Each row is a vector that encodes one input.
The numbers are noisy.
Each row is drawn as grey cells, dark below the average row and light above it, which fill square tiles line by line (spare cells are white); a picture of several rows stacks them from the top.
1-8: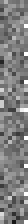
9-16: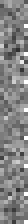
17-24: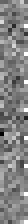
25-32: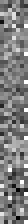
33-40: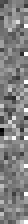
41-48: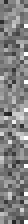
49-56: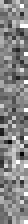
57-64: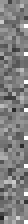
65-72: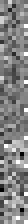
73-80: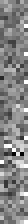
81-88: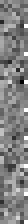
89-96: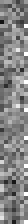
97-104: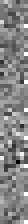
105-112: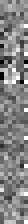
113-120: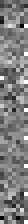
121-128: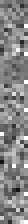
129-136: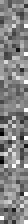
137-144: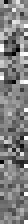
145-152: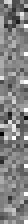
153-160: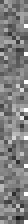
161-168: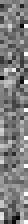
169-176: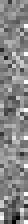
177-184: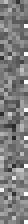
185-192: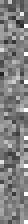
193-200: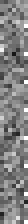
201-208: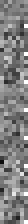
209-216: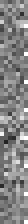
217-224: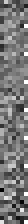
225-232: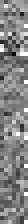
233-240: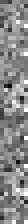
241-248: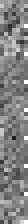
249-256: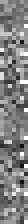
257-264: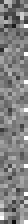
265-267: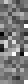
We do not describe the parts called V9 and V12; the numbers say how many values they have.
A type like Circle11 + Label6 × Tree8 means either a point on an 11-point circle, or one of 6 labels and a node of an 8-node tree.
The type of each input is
(Bool × V9 + V12) × Line8.
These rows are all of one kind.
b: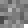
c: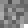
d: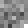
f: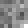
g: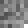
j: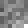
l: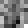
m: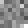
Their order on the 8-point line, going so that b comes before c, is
g, j, b, d, c, l, f, m.
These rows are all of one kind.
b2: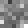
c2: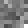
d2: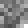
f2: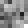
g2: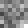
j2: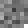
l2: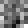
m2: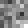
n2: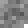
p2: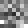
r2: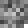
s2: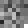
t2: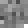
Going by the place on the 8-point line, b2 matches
l2 and r2.
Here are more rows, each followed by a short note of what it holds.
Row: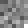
a point on an 8-point line and a value of V12
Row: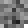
a point on an 8-point line, a true/false value and a value of V9
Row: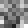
a point on an 8-point line, a true/false value and a value of V9
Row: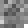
a point on an 8-point line and a value of V12
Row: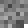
a point on an 8-point line and a value of V12
